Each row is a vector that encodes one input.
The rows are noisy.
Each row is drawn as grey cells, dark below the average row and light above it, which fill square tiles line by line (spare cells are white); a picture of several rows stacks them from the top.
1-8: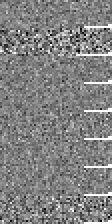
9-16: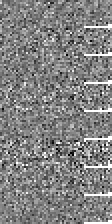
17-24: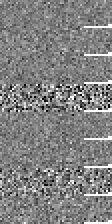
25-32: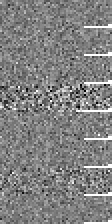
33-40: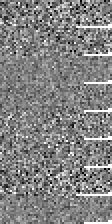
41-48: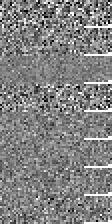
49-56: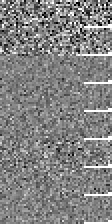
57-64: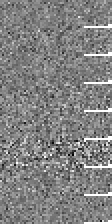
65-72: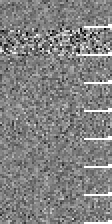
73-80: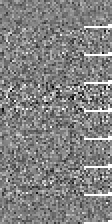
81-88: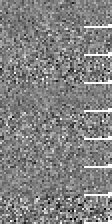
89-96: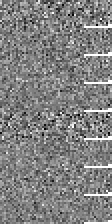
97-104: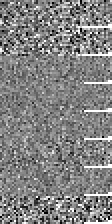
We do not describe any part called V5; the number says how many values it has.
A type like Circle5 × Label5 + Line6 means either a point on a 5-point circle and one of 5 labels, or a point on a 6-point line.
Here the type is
List2(Line3 × Line4 × V5).
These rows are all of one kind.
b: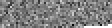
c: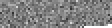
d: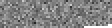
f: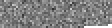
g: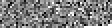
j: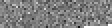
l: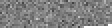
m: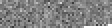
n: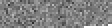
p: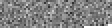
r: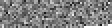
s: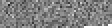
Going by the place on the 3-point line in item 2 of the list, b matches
c, m, p and r.
